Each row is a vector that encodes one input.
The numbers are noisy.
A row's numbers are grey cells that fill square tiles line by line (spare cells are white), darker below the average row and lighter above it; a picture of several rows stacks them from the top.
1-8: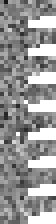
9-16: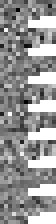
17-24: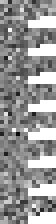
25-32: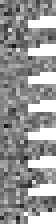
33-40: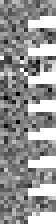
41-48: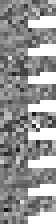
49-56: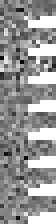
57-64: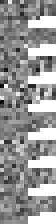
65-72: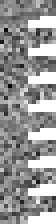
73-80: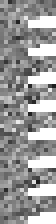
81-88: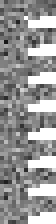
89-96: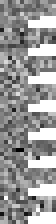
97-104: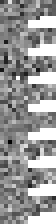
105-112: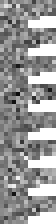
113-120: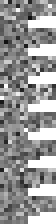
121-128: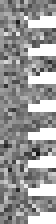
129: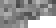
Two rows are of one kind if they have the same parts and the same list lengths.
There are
2 kinds of row.
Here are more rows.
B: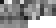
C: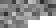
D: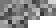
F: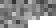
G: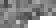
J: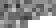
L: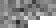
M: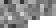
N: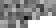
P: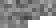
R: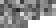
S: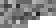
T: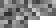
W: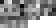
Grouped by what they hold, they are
B, G, J, N, P, S, W
C, D, F, L, M, R, T

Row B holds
a point on a 12-point line.
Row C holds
a point on a 15-point circle.
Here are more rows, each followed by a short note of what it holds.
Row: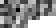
a point on a 15-point circle
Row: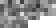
a point on a 15-point circle
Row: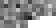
a point on a 12-point line
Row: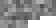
a point on a 12-point line
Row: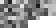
a point on a 15-point circle
